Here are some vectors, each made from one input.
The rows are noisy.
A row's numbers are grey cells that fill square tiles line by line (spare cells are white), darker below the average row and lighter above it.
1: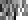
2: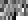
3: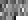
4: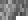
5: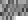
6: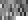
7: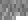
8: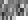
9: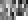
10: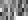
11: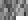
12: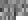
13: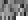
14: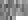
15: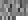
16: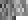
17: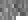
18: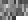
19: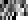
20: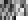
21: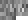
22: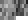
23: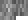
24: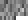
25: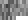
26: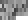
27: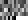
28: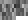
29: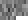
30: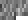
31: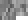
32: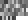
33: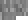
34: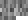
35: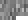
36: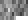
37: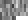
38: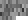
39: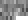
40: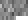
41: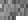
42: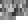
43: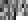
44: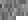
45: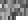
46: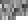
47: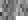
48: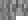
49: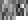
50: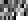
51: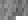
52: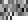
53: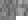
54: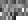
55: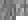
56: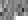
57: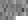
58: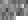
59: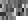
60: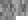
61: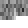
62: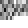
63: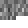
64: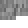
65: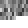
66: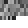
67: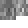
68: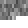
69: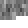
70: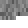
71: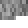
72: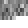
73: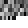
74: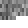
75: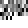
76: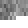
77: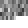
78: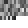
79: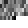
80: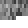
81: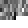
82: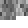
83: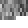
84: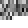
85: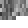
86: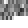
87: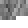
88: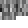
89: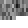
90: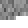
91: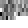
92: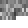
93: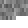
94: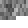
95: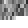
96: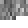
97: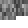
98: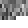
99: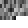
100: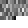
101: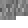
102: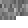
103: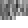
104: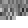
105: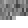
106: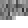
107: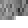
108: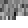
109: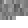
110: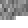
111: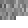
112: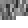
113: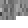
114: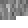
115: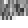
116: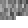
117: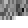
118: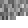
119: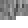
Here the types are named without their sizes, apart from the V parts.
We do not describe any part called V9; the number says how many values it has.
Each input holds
a node of a tree, together with either a node of a tree, or a value of V9.
